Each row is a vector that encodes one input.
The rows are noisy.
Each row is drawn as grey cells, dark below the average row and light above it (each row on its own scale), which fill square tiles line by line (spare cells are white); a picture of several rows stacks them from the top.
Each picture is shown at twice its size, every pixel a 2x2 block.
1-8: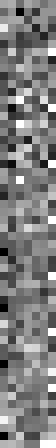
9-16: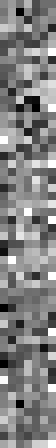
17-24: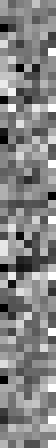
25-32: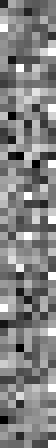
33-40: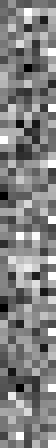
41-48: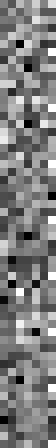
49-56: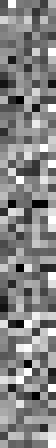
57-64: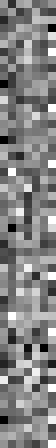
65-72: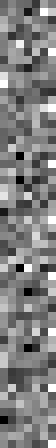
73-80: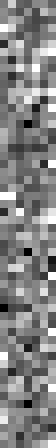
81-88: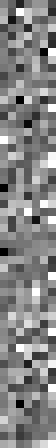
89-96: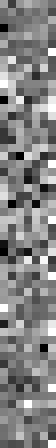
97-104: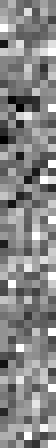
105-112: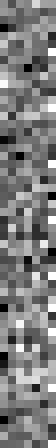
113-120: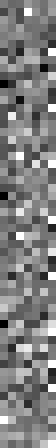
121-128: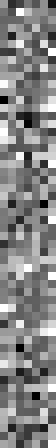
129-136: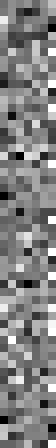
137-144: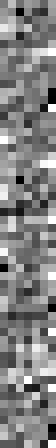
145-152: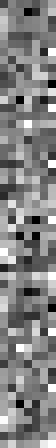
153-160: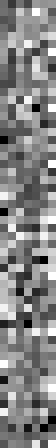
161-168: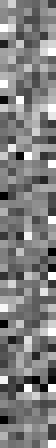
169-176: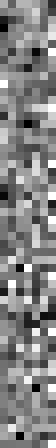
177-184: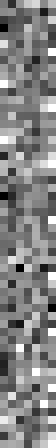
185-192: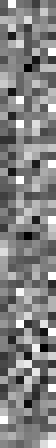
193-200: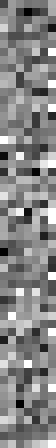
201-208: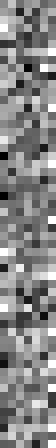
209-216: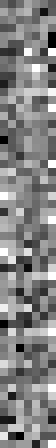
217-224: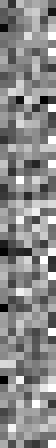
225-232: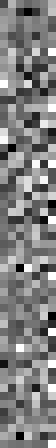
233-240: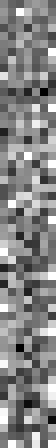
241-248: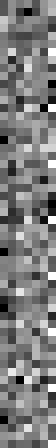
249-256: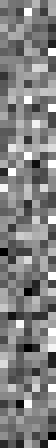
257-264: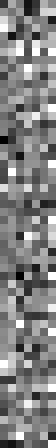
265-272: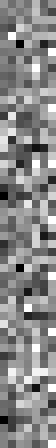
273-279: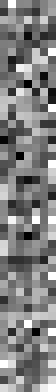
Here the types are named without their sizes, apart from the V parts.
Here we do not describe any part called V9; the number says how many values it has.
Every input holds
a point on a line, a true/false value and a value of V9, together with either a label, or a point on a line.
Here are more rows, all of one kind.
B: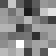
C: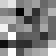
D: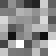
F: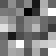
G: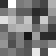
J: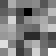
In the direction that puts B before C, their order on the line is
J, B, G, C, F, D.
